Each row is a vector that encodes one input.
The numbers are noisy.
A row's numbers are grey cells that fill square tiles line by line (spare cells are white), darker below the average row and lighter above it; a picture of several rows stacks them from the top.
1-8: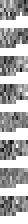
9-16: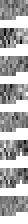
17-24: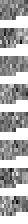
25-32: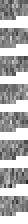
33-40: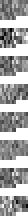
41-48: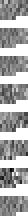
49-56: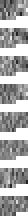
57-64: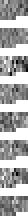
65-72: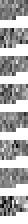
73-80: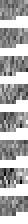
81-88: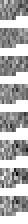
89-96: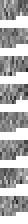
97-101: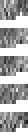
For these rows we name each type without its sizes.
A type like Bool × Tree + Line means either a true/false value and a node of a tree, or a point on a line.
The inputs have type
Circle + List(Line).
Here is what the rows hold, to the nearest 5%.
About 50% of them hold a point on a circle. The rest are lists of points on a line.
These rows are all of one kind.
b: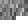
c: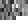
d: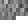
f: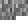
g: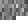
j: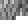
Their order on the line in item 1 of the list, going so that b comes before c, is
b, g, c, d, j, f.
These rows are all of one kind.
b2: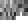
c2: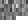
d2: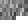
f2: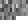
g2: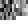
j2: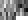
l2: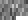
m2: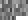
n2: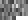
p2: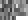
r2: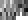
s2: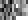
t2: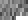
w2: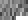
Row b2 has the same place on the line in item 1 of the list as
d2, l2, t2 and w2.
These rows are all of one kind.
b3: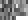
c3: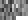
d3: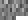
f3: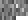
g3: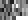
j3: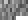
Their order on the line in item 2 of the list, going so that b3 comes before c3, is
b3, g3, c3, j3, d3, f3.
